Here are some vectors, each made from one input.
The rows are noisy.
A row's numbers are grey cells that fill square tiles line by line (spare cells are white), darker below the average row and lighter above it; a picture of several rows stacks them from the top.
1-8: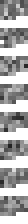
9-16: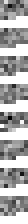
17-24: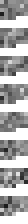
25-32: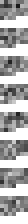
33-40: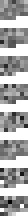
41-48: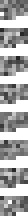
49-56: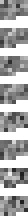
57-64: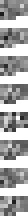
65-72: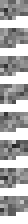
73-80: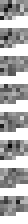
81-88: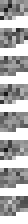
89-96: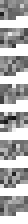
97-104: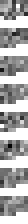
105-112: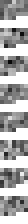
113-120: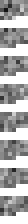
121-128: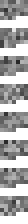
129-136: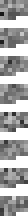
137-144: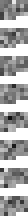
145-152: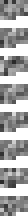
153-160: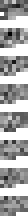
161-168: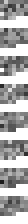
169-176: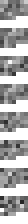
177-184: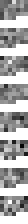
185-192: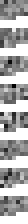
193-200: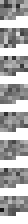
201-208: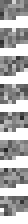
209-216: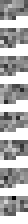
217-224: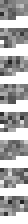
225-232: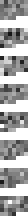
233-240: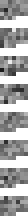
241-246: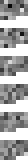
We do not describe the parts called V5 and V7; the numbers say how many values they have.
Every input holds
a value of V5, together with either a point on a 9-point line and three true/false values, or a value of V7.
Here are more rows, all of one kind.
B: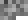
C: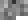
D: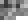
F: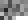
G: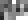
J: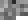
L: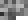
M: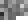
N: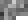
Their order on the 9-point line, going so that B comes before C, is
D, G, B, C, L, J, F, N, M.
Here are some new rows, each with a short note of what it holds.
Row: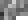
a point on a 9-point line, three true/false values and a value of V5
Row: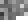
a point on a 9-point line, three true/false values and a value of V5
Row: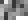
a value of V5 and a value of V7
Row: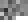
a point on a 9-point line, three true/false values and a value of V5
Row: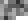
a value of V5 and a value of V7
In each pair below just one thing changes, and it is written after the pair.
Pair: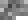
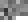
the value of V5
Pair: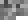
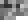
the place on the 9-point line
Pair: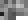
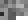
one of the three true/false values
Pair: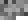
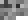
the place on the 9-point line
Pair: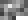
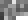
the place on the 9-point line
